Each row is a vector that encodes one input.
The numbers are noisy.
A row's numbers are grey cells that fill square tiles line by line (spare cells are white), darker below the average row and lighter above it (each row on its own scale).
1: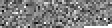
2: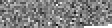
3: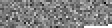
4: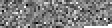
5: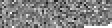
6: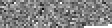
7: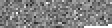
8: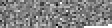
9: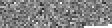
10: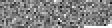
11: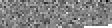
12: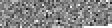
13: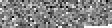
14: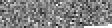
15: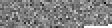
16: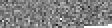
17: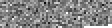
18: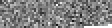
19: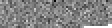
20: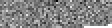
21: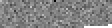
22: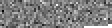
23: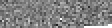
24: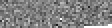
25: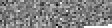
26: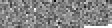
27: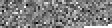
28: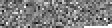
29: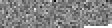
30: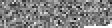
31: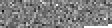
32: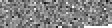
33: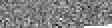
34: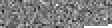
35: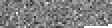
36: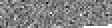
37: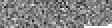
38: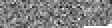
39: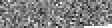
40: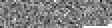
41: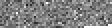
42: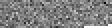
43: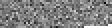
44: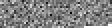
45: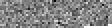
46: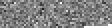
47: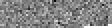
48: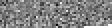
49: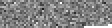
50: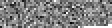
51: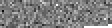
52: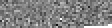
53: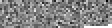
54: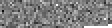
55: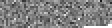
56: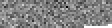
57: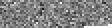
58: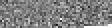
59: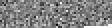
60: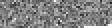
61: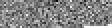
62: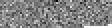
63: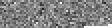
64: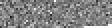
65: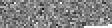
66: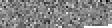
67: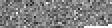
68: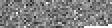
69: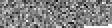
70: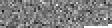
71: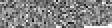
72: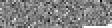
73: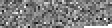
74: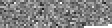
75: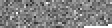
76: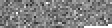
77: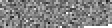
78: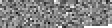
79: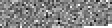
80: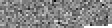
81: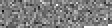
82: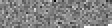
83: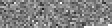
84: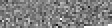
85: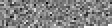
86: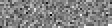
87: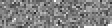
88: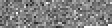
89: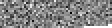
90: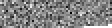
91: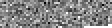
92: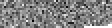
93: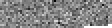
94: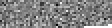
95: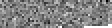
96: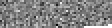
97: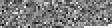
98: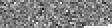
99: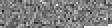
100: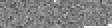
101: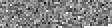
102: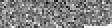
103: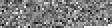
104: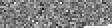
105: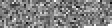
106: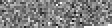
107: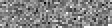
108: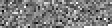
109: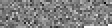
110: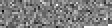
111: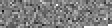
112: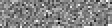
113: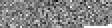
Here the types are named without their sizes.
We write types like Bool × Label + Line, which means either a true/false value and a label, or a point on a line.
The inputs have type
Bool × Bool × Bool + Label × (Label × Label + Unit).
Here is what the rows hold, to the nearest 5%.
About 45% of them hold a label, together with either a fixed value, or two labels. The rest hold three true/false values.
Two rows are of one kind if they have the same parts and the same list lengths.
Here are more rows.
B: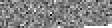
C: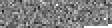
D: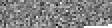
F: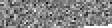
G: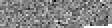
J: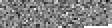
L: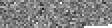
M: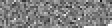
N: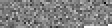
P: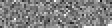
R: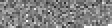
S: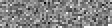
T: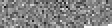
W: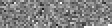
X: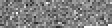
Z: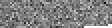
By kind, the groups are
B, F, J, M, P, R, T
C, D, L, N, W, X, Z
G, S

